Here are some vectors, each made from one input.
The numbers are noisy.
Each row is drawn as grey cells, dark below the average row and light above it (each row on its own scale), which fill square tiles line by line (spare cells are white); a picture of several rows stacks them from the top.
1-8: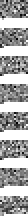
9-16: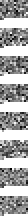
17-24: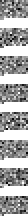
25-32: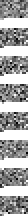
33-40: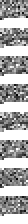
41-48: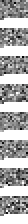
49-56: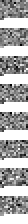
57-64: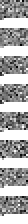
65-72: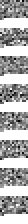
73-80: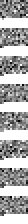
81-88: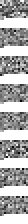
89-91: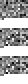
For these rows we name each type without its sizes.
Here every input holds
a point on a circle.
